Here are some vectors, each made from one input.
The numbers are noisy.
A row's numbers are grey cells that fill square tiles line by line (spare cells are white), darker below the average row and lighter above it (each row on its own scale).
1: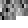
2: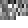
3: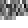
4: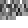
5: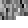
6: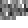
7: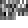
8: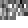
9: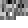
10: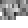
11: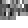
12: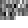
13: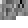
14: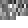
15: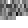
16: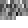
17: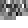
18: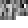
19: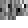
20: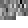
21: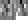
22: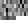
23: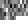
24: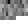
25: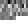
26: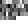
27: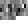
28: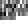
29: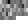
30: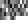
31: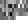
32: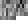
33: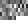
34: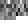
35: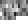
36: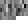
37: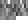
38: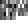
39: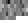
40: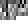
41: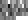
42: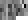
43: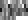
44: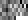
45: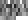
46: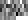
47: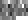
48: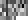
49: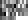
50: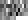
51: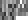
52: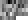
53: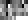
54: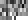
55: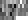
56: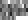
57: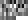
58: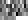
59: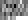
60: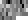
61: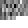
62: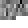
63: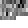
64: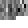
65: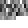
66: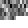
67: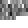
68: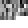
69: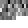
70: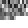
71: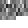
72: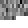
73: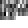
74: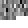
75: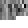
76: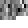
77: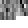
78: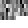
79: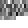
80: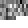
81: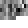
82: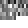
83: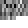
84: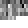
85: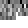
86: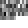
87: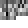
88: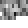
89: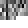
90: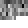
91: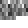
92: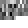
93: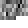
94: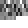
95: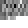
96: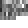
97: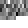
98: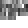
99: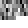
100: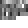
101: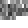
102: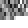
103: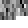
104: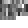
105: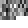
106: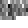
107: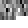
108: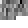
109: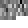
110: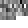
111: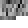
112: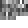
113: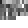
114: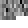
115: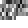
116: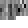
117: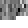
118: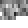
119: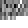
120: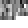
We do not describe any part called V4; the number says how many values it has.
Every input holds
a list of up to two items, each a true/false value and a value of V4.
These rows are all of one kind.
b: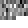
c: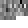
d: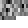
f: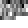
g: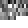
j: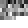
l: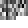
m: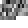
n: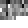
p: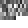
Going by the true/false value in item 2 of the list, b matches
c and f.
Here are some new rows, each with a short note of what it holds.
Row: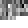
a list of two items
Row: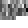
a list of one item
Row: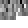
a list of two items
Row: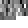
a list of two items
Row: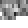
the empty list
